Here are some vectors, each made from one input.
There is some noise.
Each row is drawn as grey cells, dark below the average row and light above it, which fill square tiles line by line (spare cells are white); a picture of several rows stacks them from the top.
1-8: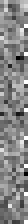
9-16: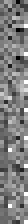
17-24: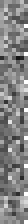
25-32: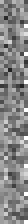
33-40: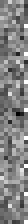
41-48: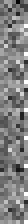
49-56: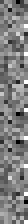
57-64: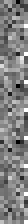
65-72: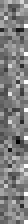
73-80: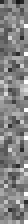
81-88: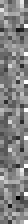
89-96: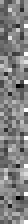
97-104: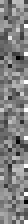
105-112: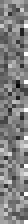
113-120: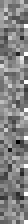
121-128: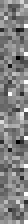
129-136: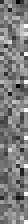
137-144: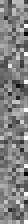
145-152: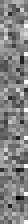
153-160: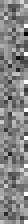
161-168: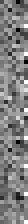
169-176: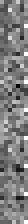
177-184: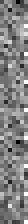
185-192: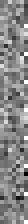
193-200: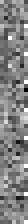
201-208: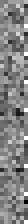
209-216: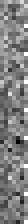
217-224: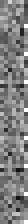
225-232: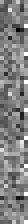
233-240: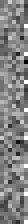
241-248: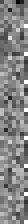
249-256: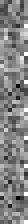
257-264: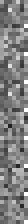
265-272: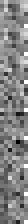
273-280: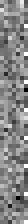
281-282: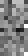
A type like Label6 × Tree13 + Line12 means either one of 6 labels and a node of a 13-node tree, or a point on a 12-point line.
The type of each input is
Line12 + Line17.
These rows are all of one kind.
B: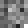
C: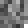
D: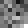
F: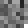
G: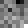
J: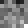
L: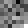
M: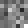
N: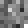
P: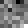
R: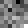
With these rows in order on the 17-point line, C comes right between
F and N.
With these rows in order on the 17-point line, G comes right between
J and P.
